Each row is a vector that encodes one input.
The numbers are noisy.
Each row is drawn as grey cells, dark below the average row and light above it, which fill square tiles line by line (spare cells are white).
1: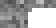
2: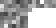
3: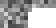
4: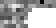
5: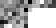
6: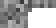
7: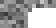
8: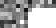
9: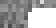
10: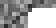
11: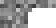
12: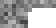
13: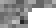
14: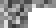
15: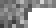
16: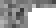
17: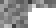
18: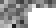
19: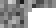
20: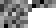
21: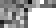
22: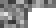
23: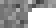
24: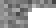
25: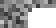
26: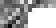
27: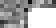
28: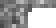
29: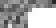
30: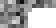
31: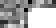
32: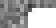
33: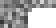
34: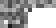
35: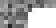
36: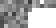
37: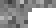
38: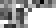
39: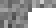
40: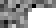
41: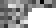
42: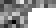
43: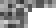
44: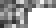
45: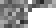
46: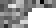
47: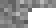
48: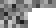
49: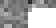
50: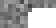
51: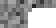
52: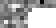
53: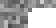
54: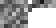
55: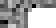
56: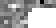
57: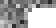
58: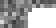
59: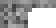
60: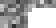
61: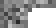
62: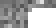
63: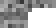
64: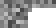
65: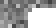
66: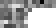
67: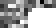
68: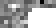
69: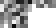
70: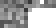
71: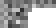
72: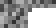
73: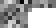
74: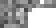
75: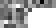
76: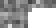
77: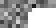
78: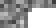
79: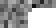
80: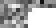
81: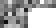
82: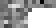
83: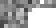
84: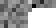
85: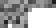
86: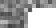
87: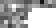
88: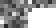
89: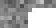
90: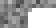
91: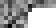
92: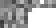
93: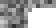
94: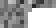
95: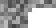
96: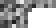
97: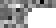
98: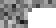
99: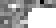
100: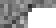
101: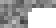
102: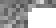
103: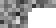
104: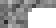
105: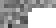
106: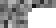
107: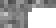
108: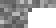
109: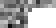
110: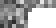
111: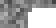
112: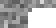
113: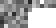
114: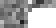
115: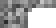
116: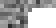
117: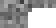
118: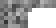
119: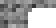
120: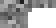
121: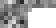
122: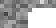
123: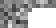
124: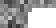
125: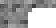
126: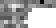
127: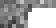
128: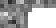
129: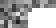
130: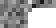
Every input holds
a true/false value, together with either a fixed value, or a node of a 9-node tree.
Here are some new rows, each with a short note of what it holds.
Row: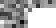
a node of a 9-node tree and a true/false value
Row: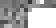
a node of a 9-node tree and a true/false value
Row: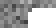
a node of a 9-node tree and a true/false value
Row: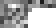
a true/false value
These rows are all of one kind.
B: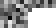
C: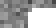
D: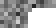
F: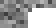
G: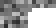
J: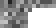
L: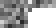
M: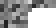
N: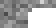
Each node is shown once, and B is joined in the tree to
F.
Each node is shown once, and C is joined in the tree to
J.
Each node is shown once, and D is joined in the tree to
M.
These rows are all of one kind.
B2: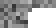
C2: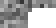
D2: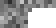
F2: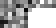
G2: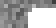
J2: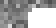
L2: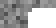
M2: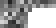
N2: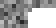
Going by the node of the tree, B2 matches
F2, L2 and N2.
